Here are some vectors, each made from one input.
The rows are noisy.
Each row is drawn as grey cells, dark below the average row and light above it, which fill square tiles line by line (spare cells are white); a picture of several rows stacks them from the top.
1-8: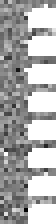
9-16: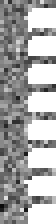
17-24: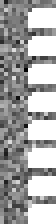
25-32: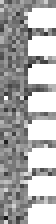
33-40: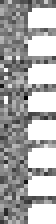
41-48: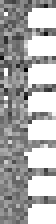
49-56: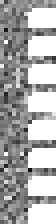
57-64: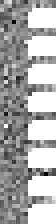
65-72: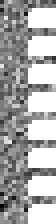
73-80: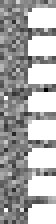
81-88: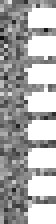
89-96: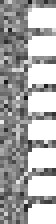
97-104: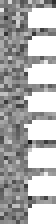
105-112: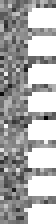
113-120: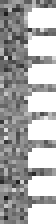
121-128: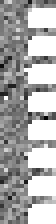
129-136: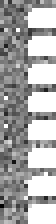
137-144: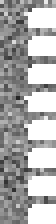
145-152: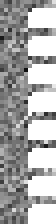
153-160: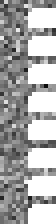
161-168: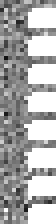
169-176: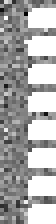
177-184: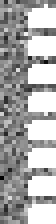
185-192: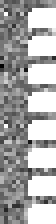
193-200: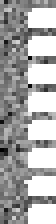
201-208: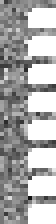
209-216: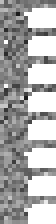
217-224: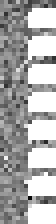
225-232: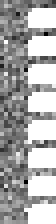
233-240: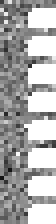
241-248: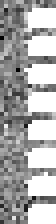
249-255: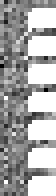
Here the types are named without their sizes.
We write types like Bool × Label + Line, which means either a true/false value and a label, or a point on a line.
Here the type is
(Label + Line) × Line.
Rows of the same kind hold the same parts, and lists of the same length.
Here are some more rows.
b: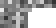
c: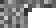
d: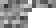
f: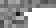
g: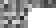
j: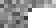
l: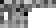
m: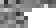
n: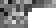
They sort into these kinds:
b, c, g, l, n
d, f, j, m

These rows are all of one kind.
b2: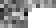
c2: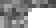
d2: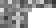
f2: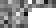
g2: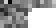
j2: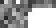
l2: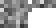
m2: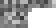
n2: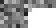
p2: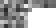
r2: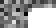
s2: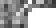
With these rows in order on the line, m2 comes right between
g2 and l2.
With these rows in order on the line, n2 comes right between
f2 and s2.
